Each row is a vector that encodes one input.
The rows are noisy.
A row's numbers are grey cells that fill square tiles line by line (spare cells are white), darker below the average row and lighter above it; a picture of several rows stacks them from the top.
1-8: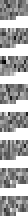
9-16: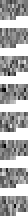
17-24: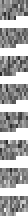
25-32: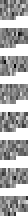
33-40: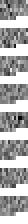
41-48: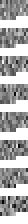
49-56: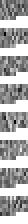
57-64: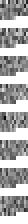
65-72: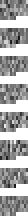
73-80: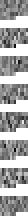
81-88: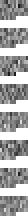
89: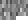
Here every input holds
either a point on a 6-point line, or a point on an 8-point line.
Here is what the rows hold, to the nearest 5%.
About 55% of them hold a point on a 6-point line. The rest hold a point on an 8-point line.
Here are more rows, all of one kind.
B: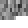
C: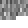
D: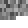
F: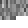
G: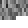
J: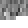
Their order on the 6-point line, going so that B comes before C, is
B, D, J, C, F, G.
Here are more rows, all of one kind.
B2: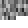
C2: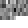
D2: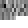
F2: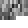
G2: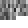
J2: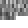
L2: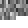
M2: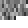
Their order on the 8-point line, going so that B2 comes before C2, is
M2, B2, L2, F2, J2, C2, G2, D2.
